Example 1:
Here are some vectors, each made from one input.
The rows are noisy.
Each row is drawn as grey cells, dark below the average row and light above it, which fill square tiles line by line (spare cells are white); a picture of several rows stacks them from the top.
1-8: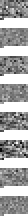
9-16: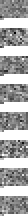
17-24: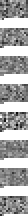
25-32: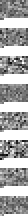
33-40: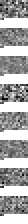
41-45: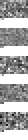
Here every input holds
a point on a 7-point line.
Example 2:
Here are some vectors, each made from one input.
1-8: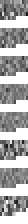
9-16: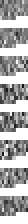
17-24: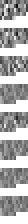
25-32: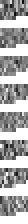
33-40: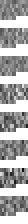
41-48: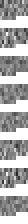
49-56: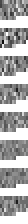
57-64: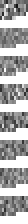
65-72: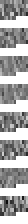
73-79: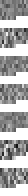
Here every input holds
a node of an 11-node tree.
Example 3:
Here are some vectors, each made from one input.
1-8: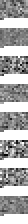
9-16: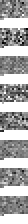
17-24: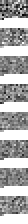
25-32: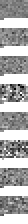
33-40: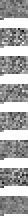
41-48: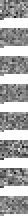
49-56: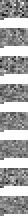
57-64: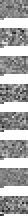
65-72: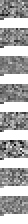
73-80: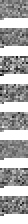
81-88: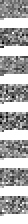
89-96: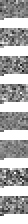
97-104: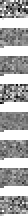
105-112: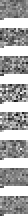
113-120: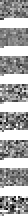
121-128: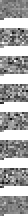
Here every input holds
a point on a 10-point line.
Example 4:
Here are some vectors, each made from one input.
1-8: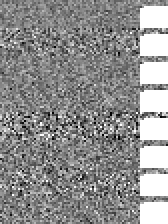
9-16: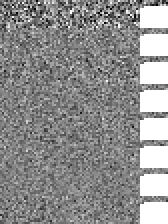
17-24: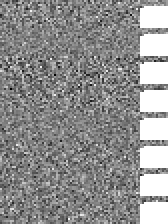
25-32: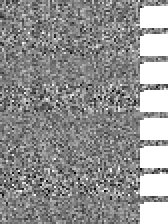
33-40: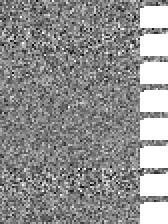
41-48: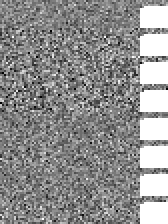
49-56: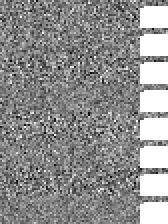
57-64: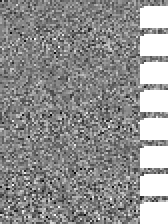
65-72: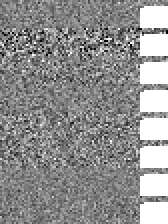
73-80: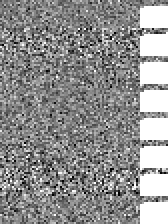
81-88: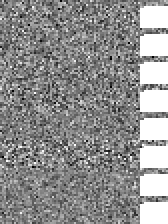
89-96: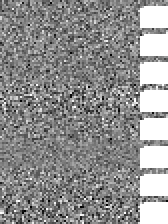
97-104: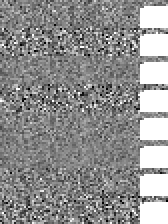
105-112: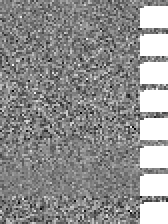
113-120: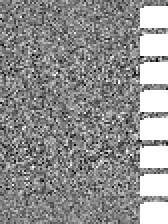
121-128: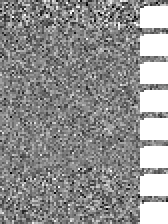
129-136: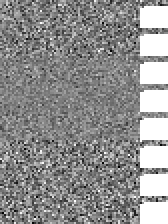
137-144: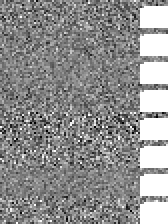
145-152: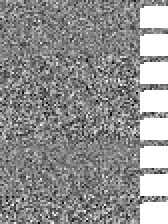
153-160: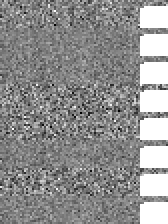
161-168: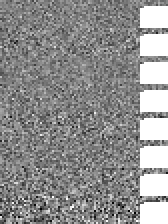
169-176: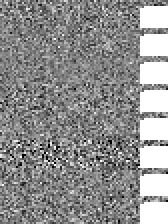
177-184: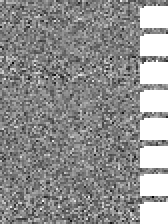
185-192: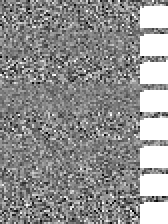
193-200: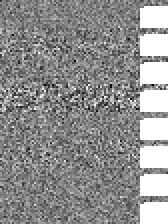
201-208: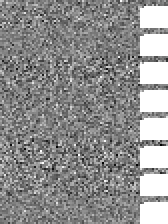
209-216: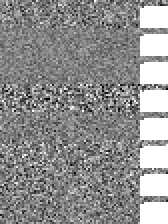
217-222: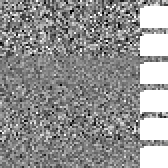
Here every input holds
a node of a 14-node tree.
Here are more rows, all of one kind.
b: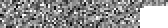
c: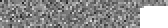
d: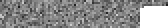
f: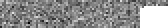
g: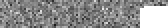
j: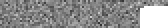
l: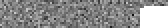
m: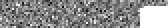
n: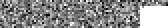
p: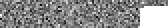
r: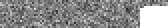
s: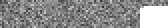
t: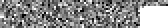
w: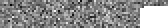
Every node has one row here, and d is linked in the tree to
c, j and s.
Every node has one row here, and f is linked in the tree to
r.
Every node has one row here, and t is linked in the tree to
c and m.
